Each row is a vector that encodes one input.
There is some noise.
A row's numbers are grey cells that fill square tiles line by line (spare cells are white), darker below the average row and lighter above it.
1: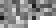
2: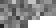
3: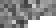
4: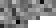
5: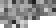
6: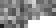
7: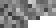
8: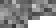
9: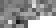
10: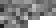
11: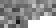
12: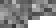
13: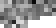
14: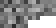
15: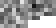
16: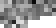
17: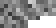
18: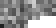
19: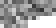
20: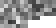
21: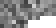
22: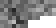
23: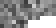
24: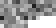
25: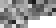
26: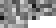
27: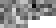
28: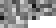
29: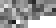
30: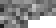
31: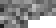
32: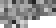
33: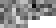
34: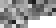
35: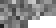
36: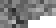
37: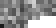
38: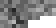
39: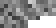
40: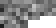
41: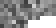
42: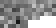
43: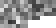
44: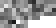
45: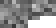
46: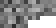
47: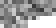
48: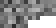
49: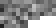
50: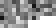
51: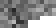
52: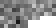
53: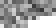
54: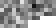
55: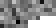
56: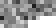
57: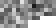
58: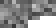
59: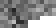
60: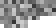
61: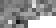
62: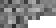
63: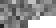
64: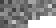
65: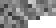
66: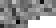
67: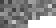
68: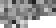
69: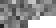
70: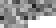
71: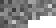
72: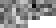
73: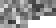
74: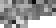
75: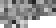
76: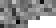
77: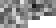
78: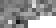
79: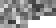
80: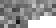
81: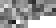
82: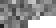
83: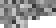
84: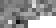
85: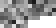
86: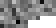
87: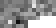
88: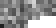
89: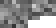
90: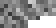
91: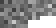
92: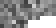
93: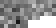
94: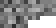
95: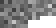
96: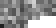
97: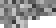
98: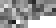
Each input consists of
either a point on an 11-point circle, or one of 12 labels.
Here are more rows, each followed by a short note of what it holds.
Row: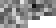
a point on an 11-point circle
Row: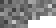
one of 12 labels
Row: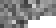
one of 12 labels
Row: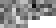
a point on an 11-point circle
